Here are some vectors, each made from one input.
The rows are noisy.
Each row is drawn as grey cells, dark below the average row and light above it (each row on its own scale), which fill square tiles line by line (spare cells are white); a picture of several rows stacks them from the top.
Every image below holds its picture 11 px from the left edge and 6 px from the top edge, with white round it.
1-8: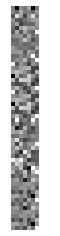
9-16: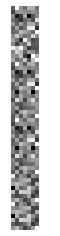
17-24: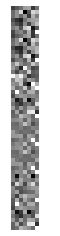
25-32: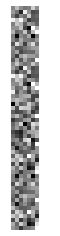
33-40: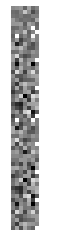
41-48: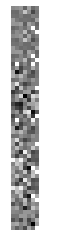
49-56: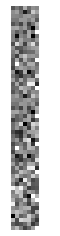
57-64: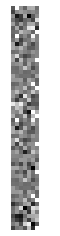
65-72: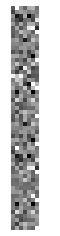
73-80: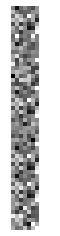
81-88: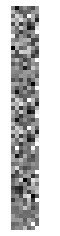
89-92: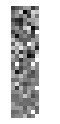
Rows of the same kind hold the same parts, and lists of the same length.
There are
2 kinds of row.
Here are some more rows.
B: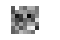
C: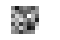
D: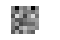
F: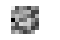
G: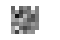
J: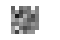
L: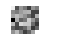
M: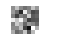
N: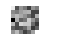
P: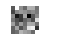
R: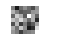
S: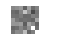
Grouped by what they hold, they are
B, C, D, G, J, M, P, R, S
F, L, N

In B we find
three true/false values.
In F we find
a fixed value.
